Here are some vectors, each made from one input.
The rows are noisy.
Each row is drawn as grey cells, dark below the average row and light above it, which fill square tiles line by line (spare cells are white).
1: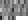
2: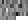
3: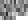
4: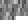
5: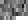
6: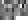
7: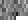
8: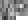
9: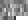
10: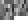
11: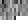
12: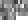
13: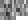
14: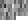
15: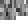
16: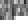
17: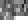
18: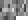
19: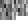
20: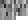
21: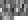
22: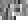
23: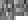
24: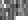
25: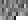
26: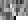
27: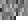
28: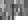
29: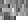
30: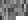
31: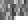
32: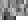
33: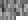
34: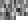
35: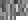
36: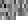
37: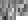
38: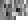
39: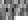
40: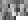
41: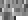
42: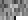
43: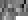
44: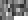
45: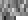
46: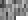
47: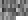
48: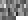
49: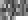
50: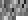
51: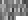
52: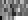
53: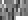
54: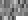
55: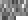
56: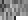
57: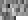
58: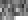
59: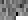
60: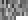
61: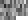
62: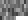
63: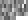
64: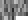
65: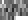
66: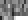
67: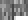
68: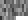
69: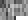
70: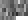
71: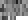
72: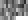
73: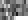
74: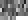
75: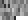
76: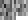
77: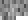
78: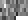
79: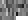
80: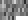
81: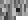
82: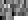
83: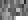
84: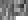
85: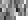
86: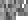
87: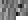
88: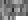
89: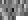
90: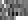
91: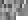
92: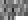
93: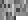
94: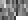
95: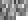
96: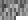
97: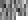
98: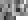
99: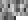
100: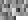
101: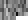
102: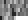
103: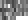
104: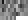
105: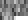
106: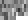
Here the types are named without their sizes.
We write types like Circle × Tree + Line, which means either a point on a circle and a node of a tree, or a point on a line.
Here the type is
Bool × Bool × Bool × Bool × Line.
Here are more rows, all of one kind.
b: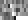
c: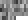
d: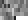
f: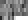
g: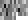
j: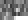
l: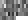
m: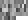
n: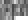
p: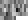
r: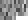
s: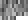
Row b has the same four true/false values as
m and p.
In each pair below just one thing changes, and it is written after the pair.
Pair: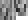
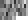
one of the four true/false values
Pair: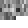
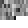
one of the four true/false values
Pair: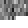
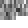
the place on the line
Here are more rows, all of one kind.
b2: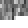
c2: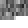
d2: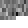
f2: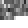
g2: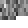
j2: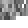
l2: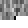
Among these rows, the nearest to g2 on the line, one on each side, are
d2 and l2.
